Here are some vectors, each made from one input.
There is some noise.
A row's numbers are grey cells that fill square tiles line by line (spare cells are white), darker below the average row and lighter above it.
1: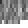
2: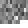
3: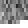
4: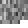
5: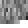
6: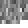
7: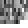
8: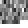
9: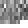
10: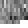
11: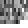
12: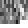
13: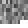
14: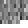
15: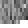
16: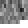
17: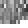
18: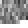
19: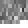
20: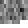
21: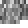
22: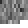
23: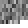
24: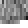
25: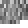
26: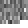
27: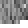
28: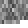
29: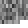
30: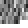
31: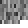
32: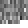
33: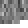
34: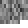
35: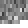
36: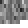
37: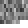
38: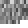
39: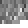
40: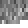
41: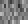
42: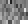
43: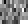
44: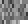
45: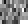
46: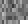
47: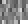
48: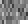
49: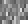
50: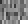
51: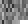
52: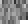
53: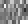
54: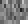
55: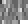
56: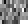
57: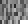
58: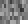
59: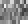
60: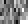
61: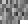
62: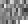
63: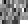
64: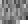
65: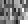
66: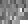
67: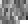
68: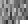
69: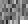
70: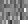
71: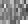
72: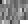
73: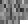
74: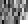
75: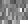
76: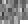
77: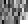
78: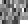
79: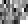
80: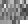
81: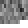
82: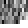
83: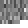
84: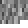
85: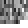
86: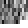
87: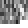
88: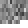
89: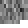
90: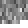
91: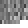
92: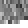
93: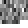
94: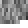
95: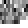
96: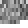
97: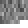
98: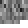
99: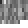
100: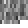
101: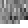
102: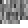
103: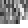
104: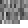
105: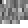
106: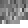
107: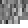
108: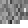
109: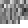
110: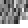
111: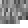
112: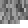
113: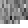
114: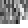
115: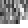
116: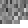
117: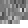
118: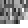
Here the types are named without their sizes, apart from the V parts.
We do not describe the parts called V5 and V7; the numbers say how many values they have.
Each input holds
a node of a tree, together with either a fixed value, or a true/false value, a value of V5 and a value of V7.
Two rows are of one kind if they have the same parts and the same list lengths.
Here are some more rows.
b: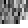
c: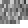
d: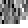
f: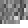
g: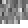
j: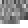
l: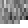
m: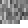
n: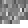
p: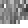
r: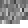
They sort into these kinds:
b, d
c, f, g, j, l, m, n, p, r

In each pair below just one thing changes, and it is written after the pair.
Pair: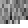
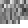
the node of the tree
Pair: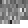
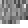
the node of the tree
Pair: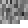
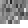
the true/false value
